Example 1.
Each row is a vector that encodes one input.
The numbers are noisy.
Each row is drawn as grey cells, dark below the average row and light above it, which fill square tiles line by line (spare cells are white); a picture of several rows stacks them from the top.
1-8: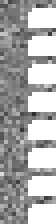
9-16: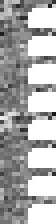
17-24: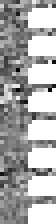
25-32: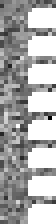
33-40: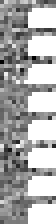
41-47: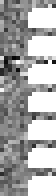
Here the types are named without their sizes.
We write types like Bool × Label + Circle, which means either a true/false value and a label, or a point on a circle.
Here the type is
Bool × Line.
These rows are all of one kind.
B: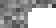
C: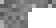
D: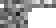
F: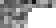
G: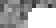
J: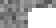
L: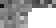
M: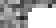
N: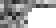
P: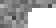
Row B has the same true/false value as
C, J and L.
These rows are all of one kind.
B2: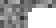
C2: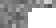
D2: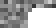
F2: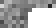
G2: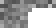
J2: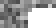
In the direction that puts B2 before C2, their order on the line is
D2, B2, G2, C2, J2, F2.
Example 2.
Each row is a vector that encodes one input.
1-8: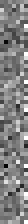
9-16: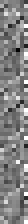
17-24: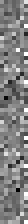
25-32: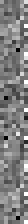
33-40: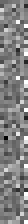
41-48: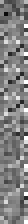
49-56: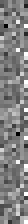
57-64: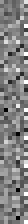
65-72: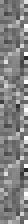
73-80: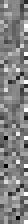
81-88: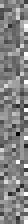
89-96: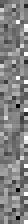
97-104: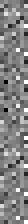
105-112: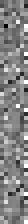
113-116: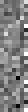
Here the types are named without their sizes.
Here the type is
Label + Line.
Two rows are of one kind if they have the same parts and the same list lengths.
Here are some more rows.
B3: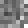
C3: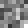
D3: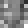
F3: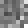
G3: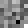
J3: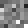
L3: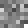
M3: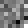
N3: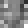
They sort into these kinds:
B3, F3, J3, L3
C3, D3, G3, M3, N3

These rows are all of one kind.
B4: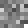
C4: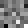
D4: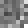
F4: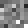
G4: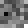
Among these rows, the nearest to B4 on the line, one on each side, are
D4 and F4.
